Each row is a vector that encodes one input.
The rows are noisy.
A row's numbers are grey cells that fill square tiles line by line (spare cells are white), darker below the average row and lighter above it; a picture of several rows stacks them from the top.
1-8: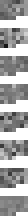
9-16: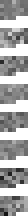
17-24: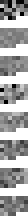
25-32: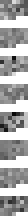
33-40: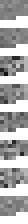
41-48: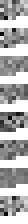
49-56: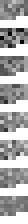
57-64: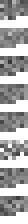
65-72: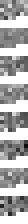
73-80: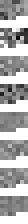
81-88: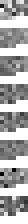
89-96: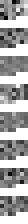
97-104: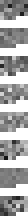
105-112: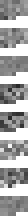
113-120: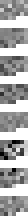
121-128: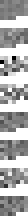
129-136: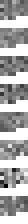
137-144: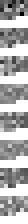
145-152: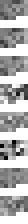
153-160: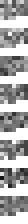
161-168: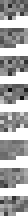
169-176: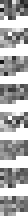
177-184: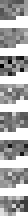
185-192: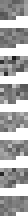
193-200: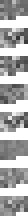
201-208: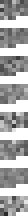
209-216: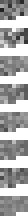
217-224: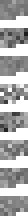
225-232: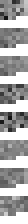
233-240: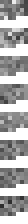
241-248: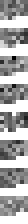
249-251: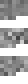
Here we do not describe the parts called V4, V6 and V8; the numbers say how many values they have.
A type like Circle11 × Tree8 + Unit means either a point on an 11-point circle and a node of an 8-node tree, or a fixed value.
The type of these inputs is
Bool × (Line3 × Line3 + V8) × (Unit + V4 × V6) + Line7.
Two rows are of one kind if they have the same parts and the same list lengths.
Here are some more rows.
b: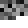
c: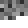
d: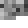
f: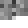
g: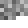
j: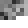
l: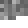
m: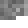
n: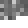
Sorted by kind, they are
b, j
c, n
d, f
g, m
l

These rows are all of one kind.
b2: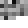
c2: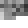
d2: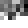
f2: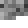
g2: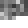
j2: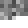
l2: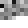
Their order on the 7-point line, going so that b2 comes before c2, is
b2, c2, f2, d2, l2, j2, g2.
